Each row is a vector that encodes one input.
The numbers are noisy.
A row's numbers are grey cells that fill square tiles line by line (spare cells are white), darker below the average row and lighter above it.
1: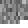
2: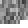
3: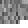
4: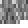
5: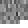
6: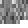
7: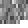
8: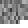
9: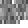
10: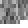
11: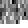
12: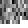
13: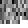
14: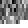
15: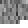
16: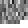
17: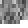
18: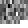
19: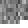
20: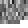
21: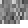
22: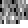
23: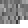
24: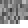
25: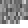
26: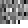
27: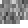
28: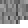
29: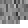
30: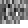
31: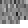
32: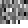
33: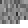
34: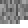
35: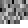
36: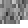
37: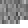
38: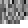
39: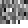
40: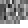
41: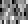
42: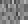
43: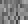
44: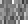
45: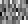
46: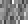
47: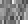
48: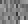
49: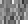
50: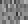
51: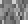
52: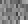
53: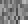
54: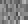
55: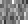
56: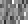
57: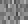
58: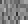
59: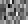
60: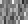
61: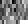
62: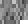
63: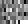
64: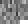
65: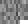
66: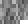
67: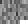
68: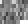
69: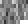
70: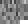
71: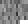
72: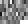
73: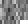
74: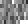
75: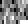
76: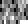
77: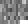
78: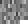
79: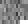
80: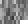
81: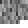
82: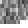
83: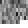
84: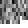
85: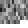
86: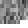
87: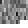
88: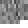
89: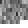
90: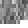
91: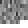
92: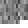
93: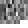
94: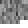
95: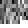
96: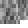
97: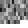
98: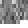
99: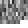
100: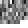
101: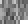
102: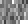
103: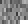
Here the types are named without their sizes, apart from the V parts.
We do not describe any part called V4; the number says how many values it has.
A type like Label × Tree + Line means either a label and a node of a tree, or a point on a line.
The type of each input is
Bool × (Tree + V4).
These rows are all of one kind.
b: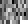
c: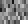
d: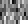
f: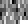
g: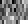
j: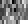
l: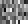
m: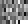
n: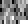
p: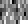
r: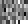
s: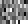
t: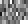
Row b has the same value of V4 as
l, m, r and s.
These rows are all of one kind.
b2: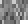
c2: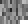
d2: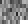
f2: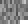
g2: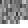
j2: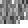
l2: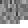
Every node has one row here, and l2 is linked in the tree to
f2 and j2.
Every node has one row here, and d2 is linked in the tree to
g2.
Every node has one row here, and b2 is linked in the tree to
c2.
